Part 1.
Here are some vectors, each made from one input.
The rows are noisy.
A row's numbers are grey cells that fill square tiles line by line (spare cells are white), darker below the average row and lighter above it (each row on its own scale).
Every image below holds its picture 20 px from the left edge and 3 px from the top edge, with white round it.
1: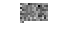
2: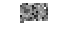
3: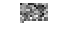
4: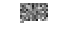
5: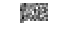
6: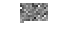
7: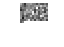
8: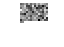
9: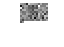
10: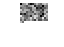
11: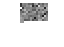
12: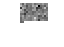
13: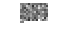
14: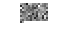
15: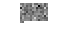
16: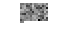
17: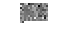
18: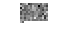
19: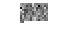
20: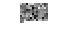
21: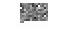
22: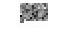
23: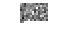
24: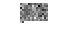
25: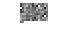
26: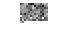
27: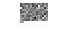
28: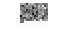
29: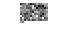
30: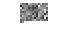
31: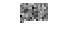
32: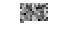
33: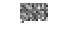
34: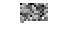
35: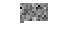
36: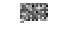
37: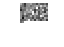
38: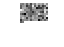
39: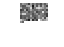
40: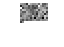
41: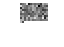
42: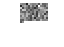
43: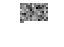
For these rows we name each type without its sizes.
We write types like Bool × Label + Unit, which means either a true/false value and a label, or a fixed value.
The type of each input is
Bool × Bool × Bool + Unit.
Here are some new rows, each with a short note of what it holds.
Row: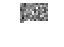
a fixed value
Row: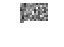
a fixed value
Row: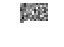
a fixed value
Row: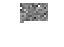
three true/false values
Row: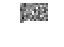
a fixed value
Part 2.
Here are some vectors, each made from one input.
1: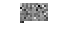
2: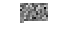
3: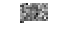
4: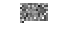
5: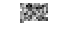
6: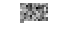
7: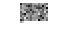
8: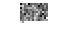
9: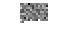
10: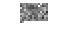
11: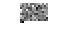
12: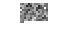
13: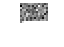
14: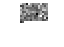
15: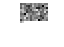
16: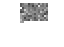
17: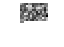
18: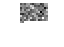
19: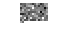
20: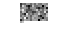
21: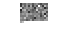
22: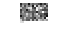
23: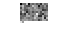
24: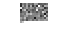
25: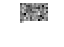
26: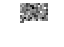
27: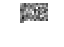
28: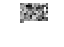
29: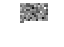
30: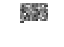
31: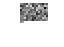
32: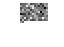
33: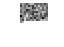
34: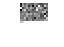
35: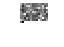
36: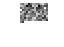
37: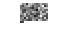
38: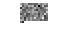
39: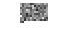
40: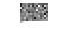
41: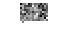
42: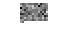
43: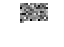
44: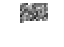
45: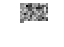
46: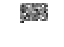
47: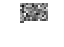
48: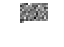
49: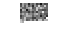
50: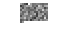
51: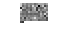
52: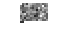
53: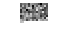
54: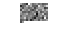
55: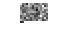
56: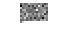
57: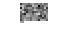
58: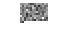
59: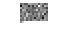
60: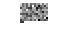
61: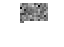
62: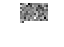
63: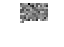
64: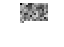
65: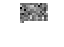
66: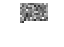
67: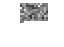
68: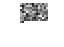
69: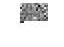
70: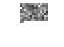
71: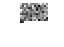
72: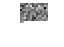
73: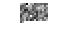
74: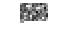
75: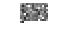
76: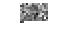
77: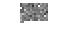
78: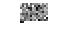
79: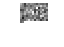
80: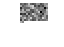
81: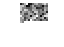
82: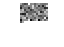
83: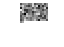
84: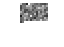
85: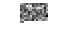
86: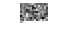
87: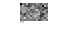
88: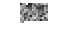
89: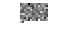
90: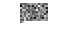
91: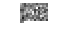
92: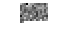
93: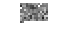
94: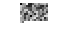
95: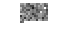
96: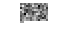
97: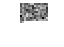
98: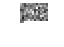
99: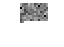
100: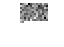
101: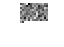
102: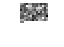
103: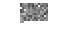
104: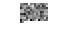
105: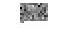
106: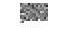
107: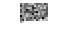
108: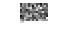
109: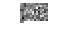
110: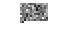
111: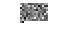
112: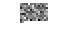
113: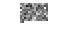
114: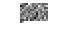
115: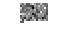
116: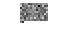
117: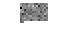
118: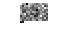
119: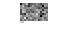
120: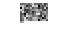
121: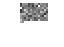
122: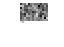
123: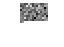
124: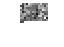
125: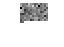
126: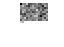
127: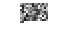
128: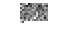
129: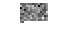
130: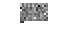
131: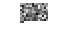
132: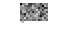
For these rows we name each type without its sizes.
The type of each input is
Bool × Bool × Bool × Bool × Bool + Unit.
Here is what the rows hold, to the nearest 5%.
About 5% of them hold a fixed value. The rest hold five true/false values.
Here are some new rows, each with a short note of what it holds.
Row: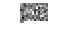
a fixed value
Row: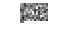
a fixed value
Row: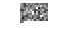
a fixed value
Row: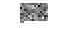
five true/false values
